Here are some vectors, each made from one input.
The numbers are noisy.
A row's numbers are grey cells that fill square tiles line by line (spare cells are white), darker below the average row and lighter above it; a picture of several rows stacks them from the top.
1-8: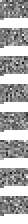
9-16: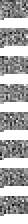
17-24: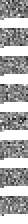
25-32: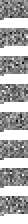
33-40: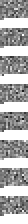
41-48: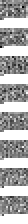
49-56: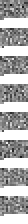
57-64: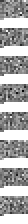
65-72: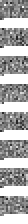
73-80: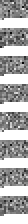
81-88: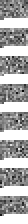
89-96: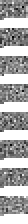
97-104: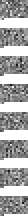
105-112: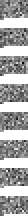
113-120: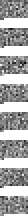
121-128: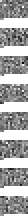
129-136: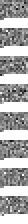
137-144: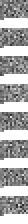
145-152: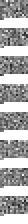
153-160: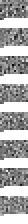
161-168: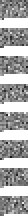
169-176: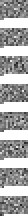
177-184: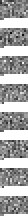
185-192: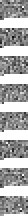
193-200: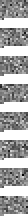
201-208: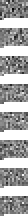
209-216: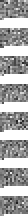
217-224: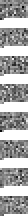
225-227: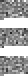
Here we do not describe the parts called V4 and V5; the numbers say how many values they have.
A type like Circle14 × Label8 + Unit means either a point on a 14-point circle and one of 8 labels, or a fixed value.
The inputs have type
(Circle9 × Circle9 + V4) × V5 + List3(Line7).
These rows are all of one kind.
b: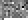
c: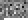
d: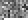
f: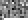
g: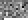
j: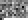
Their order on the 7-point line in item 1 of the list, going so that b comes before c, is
f, d, b, g, c, j.
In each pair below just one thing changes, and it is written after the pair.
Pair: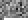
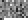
the value of V4
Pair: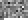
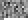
the value of V5
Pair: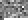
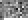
the value of V4
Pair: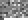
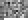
the value of V4
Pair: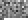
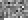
the value of V5
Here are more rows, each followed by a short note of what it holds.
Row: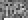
a list of three items
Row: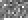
a point on each of two 9-point circles and a value of V5
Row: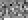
a list of one item
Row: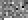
a list of three items
